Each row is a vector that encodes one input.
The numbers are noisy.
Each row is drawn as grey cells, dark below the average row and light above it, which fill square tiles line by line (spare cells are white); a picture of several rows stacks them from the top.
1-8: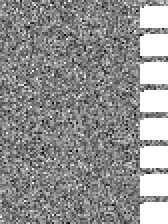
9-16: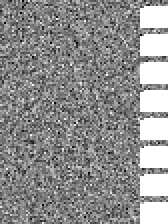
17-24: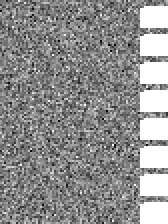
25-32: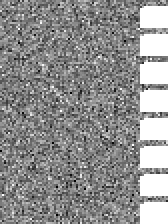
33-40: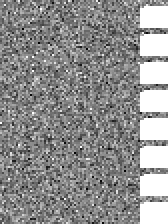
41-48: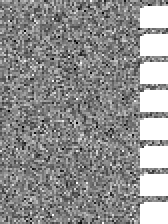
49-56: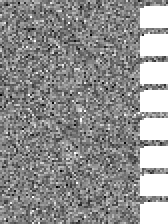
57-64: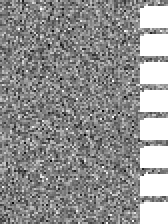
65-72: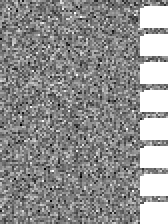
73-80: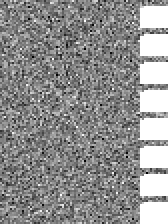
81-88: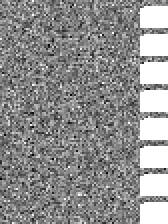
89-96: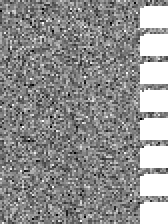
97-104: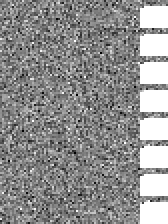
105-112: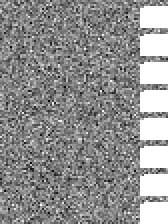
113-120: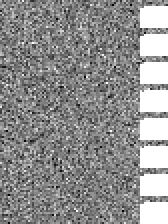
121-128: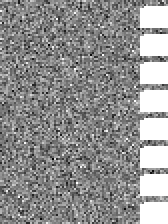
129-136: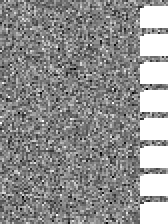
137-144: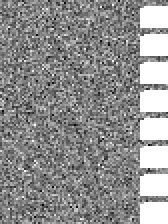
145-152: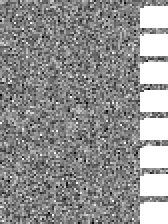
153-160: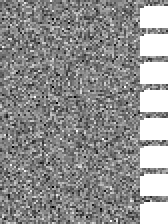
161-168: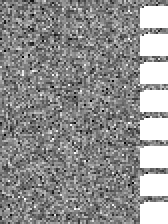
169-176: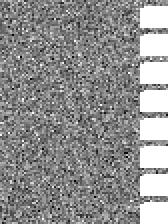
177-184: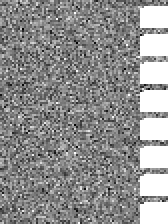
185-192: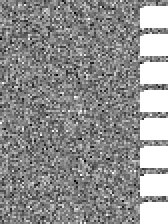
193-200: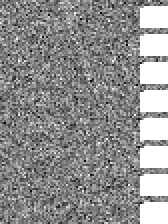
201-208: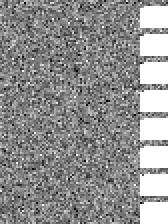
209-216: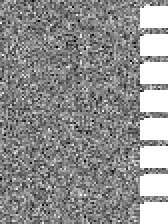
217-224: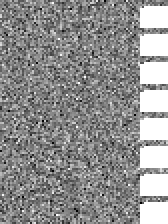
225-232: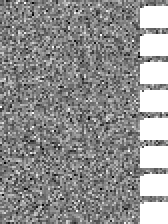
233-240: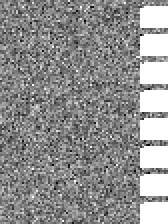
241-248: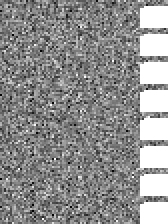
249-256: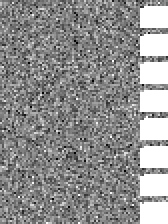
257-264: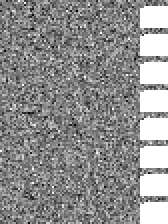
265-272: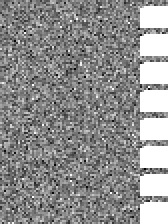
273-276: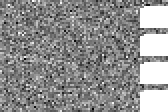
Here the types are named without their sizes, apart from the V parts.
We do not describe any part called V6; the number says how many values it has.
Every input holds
a point on a line, together with either a point on a line, or a value of V6.
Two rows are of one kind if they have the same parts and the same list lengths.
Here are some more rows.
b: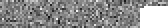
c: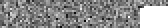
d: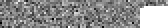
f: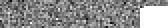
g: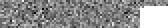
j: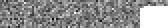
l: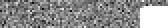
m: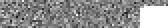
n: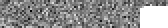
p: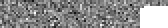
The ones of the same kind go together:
b, f, n
c, d, g, j, l, m, p

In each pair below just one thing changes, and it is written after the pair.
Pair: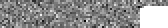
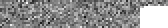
the place on the line
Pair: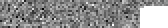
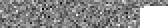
the place on the line
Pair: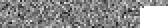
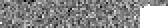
the value of V6
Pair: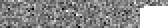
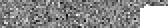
the value of V6
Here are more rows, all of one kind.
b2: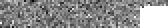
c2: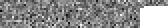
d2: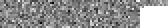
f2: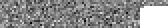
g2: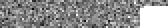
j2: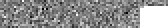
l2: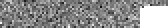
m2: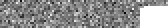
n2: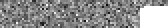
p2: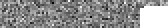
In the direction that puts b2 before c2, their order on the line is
p2, f2, n2, g2, j2, l2, b2, d2, m2, c2.
